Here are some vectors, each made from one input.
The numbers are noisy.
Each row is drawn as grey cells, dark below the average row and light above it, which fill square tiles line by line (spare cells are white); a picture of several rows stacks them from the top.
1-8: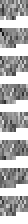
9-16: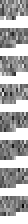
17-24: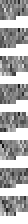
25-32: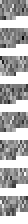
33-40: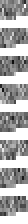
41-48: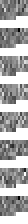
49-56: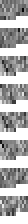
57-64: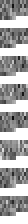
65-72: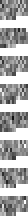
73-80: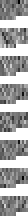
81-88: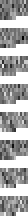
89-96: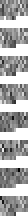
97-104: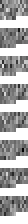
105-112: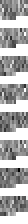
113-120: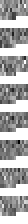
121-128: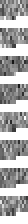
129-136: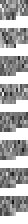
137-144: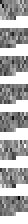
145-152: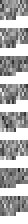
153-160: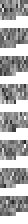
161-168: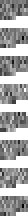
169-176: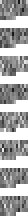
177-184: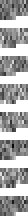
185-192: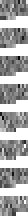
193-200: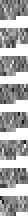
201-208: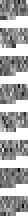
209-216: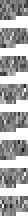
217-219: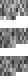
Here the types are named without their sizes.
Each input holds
either a point on a line, or a node of a tree.
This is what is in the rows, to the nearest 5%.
About 55% of them hold a point on a line. The rest hold a node of a tree.
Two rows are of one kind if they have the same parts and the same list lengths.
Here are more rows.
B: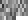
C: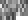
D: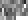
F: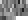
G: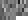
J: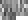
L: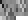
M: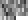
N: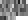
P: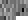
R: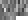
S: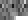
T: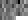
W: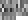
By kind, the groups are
B, C, D, J, L, M, W
F, G, N, P, R, S, T

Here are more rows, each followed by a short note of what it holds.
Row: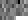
a point on a line
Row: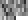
a node of a tree
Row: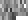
a node of a tree
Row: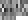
a node of a tree
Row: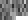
a point on a line
